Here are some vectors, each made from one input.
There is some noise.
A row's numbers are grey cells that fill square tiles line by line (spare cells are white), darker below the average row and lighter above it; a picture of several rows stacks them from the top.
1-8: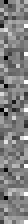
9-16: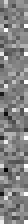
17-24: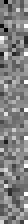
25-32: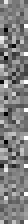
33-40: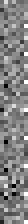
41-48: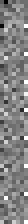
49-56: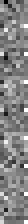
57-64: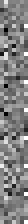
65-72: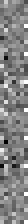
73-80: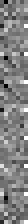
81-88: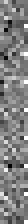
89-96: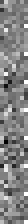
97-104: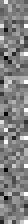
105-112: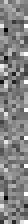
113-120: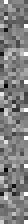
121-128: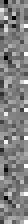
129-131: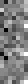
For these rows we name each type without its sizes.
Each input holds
a point on a line and a true/false value.
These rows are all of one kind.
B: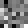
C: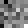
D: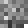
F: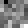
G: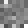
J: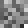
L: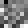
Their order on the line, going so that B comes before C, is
B, D, L, F, G, C, J.
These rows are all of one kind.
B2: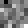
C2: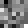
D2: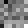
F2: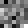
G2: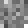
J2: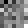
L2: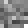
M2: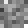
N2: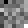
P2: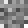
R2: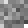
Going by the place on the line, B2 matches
G2, L2, M2 and P2.
